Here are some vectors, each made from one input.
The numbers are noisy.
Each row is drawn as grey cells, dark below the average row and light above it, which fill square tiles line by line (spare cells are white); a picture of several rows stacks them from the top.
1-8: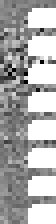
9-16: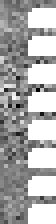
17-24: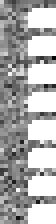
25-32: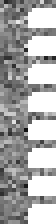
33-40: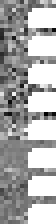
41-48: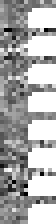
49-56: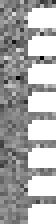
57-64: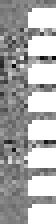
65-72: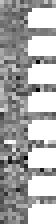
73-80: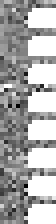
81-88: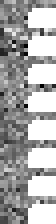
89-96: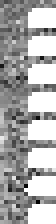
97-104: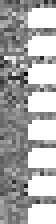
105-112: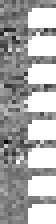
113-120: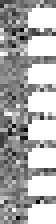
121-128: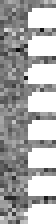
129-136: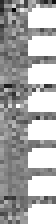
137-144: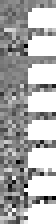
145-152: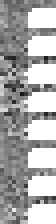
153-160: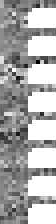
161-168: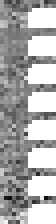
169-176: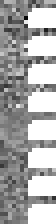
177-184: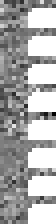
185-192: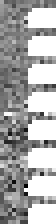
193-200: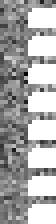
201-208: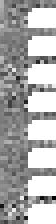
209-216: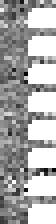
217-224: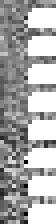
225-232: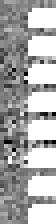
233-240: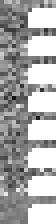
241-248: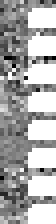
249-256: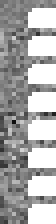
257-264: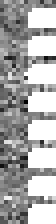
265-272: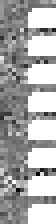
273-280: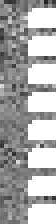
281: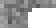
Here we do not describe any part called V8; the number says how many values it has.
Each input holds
a list of up to two items, each a true/false value and a value of V8.
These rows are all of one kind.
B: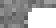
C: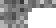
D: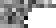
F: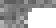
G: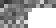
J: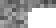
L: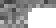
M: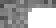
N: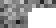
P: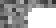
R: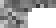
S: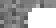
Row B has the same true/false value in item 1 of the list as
G, M, N and P.
